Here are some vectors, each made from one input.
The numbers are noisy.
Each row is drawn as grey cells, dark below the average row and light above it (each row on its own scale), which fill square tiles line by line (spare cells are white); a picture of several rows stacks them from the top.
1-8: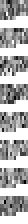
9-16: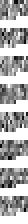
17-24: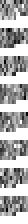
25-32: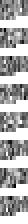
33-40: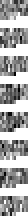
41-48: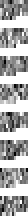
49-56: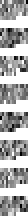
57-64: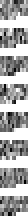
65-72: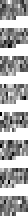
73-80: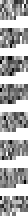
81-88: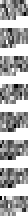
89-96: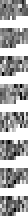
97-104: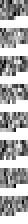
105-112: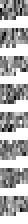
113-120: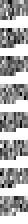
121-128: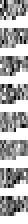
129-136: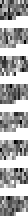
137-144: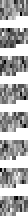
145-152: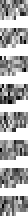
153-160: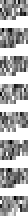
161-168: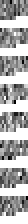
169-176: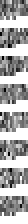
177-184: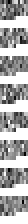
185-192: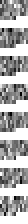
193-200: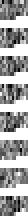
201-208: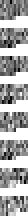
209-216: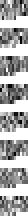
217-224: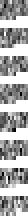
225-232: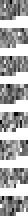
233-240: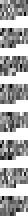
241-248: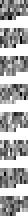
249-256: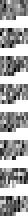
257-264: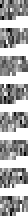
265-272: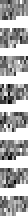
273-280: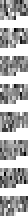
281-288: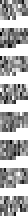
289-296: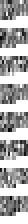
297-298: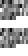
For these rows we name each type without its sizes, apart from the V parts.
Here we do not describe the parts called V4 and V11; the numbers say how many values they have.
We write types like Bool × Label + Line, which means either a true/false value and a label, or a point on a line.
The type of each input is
Bool × V4 × V11 + Tree.
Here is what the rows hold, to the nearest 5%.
About 40% of them hold a node of a tree. The rest hold a true/false value, a value of V4 and a value of V11.
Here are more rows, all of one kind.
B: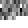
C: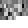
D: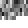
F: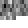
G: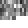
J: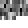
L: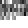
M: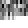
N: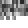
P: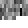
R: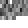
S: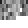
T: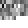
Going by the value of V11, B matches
M and T.
